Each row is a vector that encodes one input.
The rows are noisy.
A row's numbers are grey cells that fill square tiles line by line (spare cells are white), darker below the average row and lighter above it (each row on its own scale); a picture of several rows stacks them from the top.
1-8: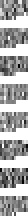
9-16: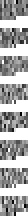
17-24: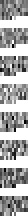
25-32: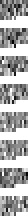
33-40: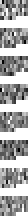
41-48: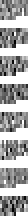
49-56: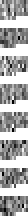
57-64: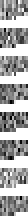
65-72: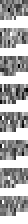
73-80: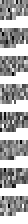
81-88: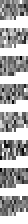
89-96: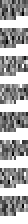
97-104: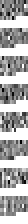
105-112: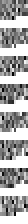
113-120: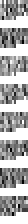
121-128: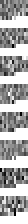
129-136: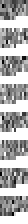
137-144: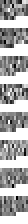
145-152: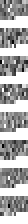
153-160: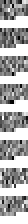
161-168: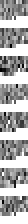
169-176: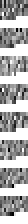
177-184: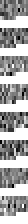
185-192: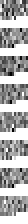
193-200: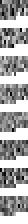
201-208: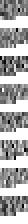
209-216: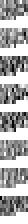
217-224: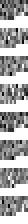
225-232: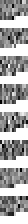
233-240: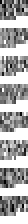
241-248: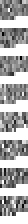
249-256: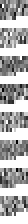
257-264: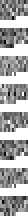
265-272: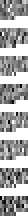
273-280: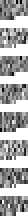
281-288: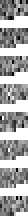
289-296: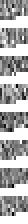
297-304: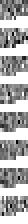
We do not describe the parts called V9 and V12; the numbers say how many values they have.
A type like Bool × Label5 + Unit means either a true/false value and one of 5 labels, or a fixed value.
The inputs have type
Bool × (Tree10 + V12) × V9.
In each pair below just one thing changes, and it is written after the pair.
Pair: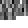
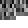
the value of V9
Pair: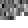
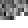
the node of the tree
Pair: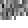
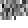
the node of the tree
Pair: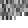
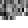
the true/false value
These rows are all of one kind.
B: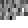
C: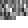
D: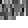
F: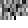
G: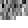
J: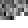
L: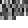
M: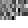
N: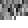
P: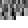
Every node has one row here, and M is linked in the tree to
B and P.
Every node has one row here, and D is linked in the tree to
G and N.
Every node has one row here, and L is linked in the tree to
F, N and P.
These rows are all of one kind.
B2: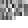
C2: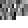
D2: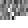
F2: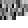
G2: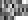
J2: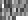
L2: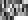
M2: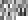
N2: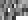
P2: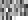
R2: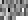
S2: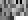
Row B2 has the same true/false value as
M2, P2 and R2.
